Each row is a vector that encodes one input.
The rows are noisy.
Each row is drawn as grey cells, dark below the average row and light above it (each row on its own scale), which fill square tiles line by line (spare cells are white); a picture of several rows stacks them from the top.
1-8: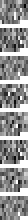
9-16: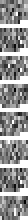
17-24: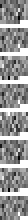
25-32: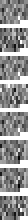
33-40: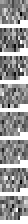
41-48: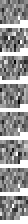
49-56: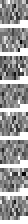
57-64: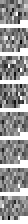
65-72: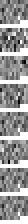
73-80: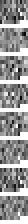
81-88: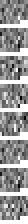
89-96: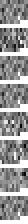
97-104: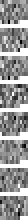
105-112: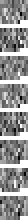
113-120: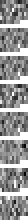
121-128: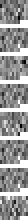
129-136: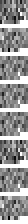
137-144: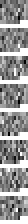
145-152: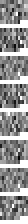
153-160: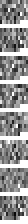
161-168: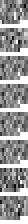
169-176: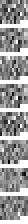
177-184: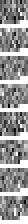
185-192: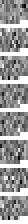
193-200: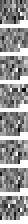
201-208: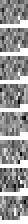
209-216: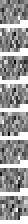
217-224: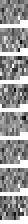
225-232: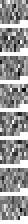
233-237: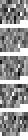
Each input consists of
either a point on a 6-point circle, or three true/false values.
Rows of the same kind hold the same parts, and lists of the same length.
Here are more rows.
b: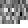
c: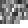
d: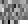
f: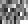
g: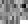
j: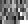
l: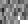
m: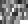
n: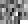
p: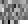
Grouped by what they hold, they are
b, c, f, j, l, m, n
d, g, p

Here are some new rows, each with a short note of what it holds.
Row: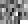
three true/false values
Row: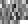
a point on a 6-point circle
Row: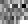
a point on a 6-point circle
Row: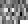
three true/false values
